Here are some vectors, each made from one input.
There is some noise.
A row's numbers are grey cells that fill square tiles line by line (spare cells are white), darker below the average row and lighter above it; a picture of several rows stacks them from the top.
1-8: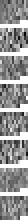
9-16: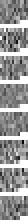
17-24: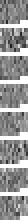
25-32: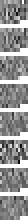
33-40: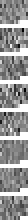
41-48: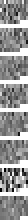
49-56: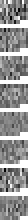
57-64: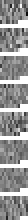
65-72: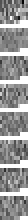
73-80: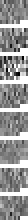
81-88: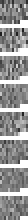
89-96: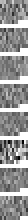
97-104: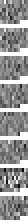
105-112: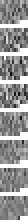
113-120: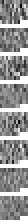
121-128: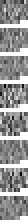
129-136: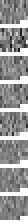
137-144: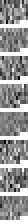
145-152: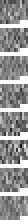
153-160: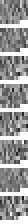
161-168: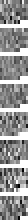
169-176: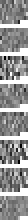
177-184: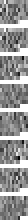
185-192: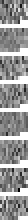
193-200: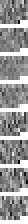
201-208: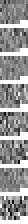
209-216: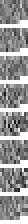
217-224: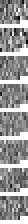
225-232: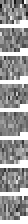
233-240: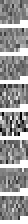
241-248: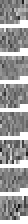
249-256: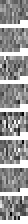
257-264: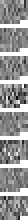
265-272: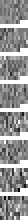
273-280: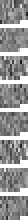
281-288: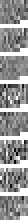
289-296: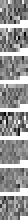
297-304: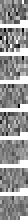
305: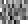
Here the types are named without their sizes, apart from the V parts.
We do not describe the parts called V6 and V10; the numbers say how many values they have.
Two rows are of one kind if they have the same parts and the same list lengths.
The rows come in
3 kinds.
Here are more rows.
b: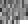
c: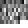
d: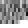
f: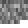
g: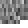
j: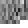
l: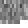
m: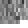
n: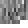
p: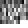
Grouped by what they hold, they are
b, d, f, g, j, n
c, p
l, m

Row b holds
a point on a line, a node of a tree and a value of V6.
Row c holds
a point on a circle.
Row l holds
a value of V10.
